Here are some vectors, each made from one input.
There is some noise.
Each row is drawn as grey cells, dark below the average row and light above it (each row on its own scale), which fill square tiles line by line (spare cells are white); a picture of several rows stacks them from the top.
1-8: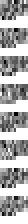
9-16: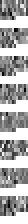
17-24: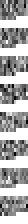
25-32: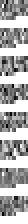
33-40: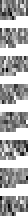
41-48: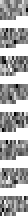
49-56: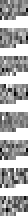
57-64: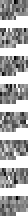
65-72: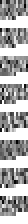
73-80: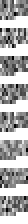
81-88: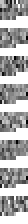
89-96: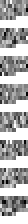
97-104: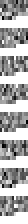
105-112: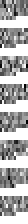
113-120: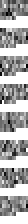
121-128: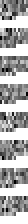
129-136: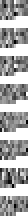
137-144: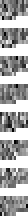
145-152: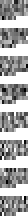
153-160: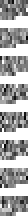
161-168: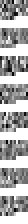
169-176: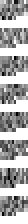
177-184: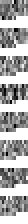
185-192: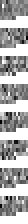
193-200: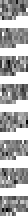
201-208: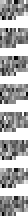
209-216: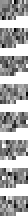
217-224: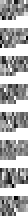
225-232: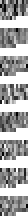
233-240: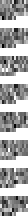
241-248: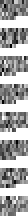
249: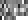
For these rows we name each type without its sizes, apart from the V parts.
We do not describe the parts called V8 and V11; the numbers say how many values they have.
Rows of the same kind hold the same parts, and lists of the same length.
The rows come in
2 kinds.
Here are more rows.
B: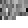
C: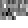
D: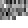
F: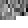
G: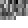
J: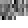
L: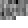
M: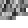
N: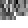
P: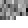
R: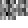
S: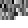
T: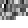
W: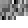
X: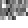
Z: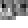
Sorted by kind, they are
B, F, J, M, P, S, T, W
C, D, G, L, N, R, X, Z

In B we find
a true/false value, a value of V8 and a value of V11.
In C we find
a node of a tree, a true/false value and a value of V11.
